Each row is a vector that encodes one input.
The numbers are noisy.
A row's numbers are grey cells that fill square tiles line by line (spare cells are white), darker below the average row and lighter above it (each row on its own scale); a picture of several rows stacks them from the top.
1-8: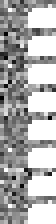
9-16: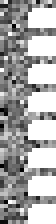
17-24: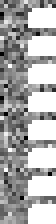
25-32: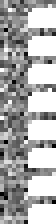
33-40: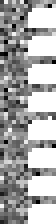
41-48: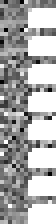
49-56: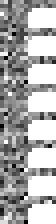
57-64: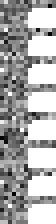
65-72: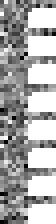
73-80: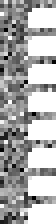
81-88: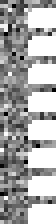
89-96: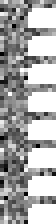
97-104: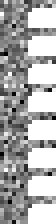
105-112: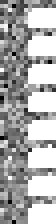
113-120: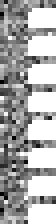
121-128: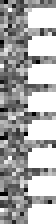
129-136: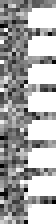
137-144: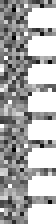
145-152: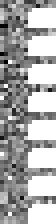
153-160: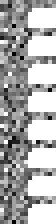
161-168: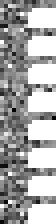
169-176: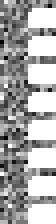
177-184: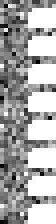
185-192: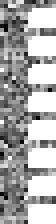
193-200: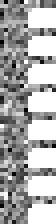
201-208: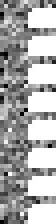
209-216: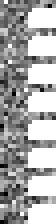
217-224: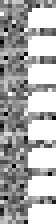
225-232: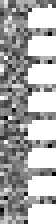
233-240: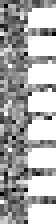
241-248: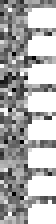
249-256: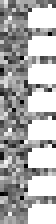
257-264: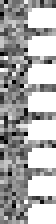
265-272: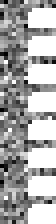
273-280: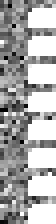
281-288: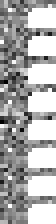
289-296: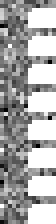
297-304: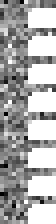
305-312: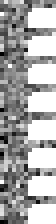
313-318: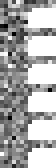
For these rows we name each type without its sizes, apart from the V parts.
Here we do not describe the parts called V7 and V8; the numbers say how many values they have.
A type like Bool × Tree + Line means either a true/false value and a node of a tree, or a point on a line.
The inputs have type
Bool × (Tree + V7) × V8 + List(Line).
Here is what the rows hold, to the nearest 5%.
About 55% of them hold a true/false value and a value of V8, together with either a node of a tree, or a value of V7. The rest are lists of points on a line.
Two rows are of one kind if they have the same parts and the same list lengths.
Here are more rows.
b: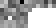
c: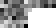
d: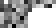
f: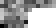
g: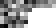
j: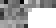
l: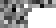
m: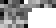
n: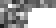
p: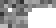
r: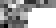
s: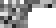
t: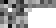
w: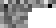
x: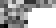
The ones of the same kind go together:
b, c, j
d, f, g, r, s, x
l
m
n, w
p, t

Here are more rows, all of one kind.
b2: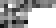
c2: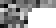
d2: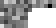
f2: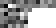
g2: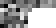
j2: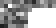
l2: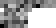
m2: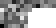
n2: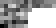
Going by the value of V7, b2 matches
l2 and n2.
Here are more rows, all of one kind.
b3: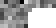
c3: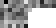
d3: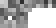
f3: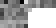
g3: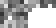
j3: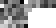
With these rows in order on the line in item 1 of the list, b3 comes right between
f3 and g3.
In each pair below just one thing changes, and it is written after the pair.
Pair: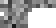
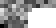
the true/false value
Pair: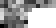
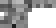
the true/false value
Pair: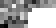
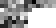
the value of V8
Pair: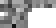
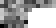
the true/false value
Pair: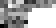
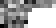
the node of the tree
